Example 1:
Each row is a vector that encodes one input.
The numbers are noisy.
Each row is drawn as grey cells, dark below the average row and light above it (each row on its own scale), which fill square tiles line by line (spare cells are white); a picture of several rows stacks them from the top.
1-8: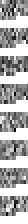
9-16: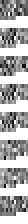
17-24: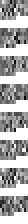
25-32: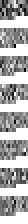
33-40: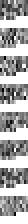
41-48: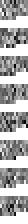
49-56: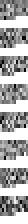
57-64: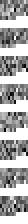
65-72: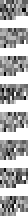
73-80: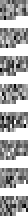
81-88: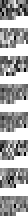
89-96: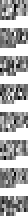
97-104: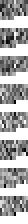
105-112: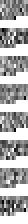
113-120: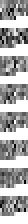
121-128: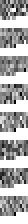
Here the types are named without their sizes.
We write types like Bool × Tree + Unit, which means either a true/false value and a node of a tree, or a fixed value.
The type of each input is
Bool × Bool × Bool × Bool × (Line × Line + Unit).
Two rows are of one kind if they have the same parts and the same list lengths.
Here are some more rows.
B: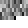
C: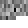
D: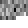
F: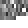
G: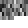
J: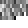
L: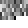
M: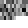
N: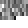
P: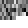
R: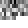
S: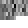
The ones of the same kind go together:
B, C, D, F, J, L, N, R
G, M, P, S

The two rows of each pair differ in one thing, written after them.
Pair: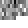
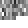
the place on one of the two lines
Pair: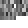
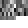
one of the four true/false values
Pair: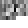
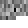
one of the four true/false values
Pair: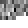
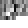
one of the four true/false values
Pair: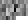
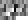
the place on one of the two lines
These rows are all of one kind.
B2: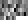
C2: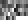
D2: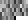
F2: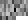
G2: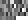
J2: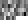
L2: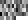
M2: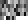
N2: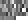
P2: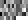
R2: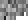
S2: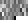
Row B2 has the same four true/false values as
C2, J2 and M2.
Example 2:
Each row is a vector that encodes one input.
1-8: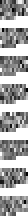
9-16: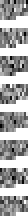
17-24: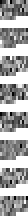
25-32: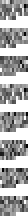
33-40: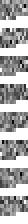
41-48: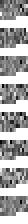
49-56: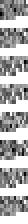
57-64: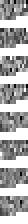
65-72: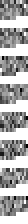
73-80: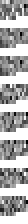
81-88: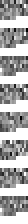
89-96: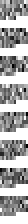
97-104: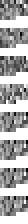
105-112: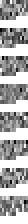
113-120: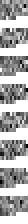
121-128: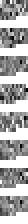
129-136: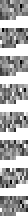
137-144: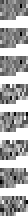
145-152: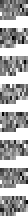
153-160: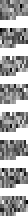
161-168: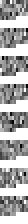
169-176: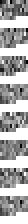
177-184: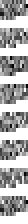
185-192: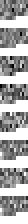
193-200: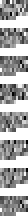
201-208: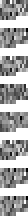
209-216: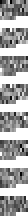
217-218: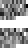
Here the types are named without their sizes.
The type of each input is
Bool × Bool × Bool × Bool + Label.
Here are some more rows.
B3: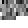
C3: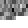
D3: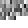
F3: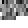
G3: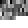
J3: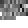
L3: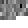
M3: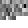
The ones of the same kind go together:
B3, C3, F3, G3, J3, L3
D3, M3

